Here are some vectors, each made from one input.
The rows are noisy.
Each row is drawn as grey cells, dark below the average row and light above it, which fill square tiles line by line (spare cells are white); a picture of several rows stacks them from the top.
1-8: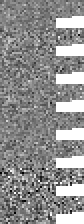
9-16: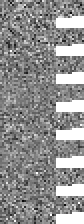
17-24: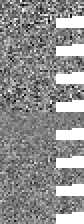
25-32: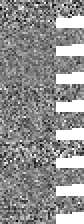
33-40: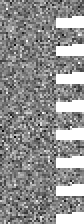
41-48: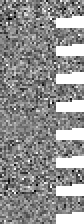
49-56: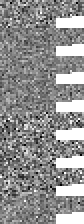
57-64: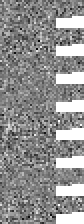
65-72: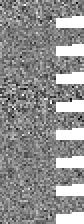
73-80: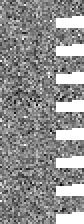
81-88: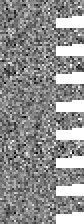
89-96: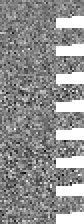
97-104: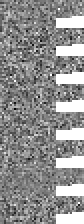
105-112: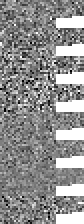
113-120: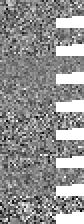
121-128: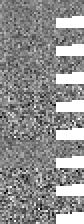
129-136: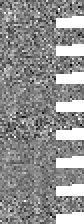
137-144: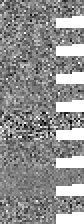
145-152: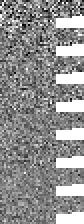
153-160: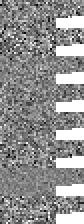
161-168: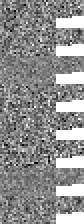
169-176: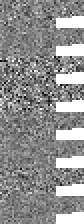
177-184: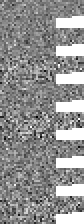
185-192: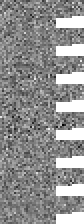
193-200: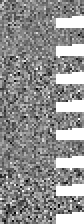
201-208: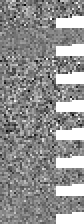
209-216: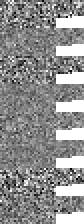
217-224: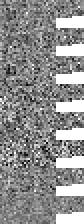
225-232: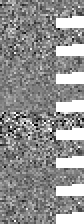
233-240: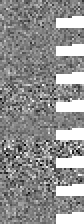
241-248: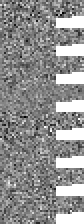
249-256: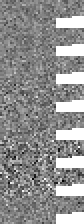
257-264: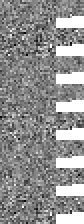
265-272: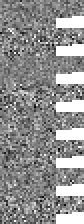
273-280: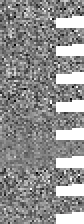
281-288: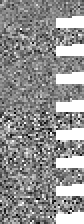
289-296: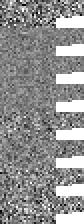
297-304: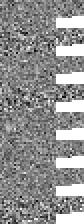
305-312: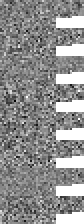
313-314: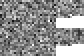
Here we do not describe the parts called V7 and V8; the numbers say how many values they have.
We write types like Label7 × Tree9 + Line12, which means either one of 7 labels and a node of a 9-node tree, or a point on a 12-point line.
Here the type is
Tree12 × V8 + Tree13 × Tree13 × (Tree13 + Unit) × V7.
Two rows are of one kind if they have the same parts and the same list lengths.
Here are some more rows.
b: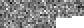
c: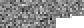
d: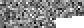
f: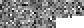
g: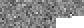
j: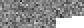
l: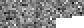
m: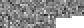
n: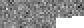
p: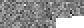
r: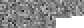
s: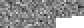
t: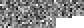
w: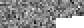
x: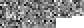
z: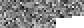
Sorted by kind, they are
b, j, n, r, z
c, g, m, p, s, t, x
d, f, l, w

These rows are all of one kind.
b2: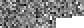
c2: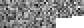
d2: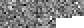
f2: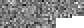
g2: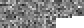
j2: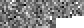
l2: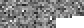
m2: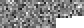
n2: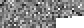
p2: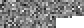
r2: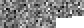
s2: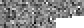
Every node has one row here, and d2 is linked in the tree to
j2 and l2.
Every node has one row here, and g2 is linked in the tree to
c2.
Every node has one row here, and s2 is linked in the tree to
m2.
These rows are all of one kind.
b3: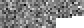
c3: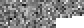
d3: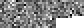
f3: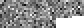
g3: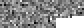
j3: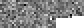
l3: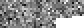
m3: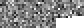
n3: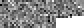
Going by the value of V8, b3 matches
d3, j3 and n3.
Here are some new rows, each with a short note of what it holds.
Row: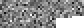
a node of a 12-node tree and a value of V8
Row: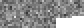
a node of each of two 13-node trees and a value of V7
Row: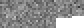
a node of each of two 13-node trees and a value of V7
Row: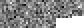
a node of a 12-node tree and a value of V8
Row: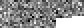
a node of each of two 13-node trees and a value of V7
